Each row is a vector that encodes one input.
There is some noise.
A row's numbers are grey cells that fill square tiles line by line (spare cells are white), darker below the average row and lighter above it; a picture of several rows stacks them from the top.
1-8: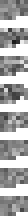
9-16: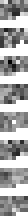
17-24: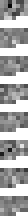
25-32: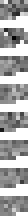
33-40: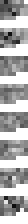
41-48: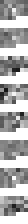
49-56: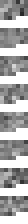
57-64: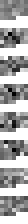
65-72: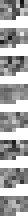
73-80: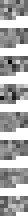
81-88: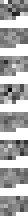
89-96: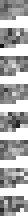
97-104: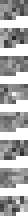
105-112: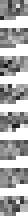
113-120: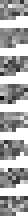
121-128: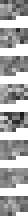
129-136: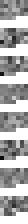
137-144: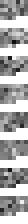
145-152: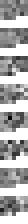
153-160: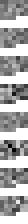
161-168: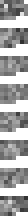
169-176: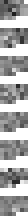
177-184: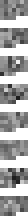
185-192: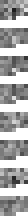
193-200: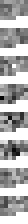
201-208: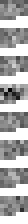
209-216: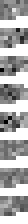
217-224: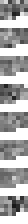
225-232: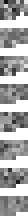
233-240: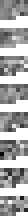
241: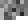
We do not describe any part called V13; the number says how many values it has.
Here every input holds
either one of 11 labels and a true/false value, or a value of V13.
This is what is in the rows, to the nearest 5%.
About 65% of them hold one of 11 labels and a true/false value. The rest hold a value of V13.
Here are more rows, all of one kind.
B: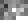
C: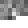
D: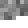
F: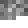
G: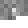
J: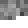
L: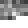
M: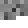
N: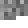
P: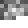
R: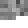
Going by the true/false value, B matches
C, G, L and P.
